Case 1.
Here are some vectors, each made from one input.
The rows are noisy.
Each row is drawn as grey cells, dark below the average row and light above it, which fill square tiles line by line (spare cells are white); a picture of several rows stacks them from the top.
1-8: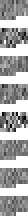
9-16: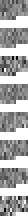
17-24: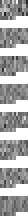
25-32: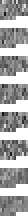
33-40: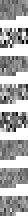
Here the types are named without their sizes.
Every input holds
a node of a tree.
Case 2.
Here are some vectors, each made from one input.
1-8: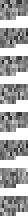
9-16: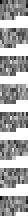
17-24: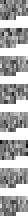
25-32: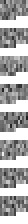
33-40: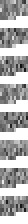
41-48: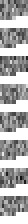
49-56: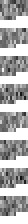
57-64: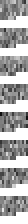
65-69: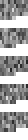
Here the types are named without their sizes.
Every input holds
a point on a circle.
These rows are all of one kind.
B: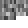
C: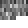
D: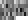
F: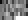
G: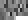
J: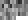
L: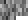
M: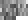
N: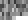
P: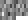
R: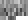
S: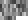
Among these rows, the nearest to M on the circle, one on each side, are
L and R.
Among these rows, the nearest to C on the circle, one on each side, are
B and F.
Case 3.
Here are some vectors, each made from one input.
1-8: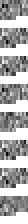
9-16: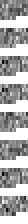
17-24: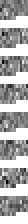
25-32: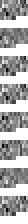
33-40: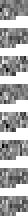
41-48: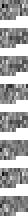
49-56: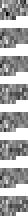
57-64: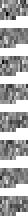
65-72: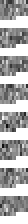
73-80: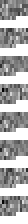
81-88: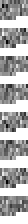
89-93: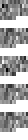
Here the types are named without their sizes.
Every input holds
a point on a line.
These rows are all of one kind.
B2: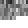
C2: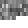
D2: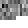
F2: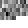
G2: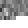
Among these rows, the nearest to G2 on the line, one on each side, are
C2 and D2.
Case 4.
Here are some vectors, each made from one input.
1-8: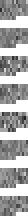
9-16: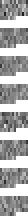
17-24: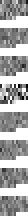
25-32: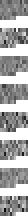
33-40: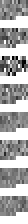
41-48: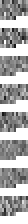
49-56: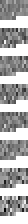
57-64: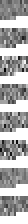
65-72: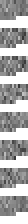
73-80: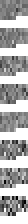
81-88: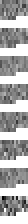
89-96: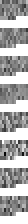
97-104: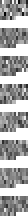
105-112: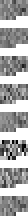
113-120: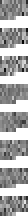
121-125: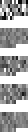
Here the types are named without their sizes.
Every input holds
either a fixed value, or a node of a tree.
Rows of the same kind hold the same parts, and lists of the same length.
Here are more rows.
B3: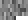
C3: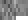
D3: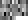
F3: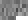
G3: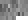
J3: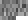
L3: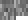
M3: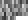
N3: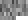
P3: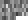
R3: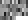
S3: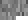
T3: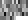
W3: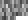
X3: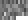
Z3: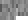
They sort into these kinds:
B3, C3, D3, F3, G3, J3, L3, N3, R3, S3, T3, X3, Z3
M3, P3, W3

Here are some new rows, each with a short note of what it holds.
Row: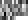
a fixed value
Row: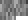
a node of a tree
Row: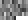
a node of a tree
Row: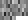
a node of a tree
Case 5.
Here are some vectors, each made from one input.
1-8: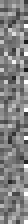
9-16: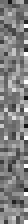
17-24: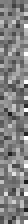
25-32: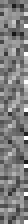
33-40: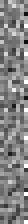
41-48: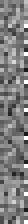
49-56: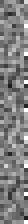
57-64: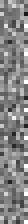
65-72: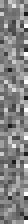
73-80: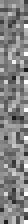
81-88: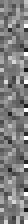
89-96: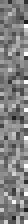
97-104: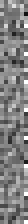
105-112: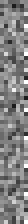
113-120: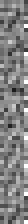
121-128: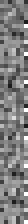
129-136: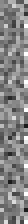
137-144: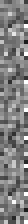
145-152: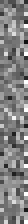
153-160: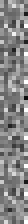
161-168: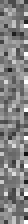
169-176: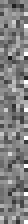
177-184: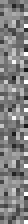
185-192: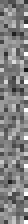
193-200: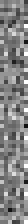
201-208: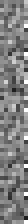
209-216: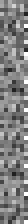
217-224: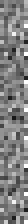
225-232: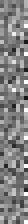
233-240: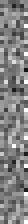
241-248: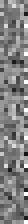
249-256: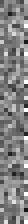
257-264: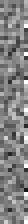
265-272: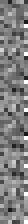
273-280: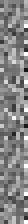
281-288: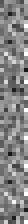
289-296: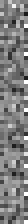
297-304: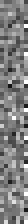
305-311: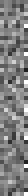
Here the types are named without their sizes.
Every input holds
a point on a circle.
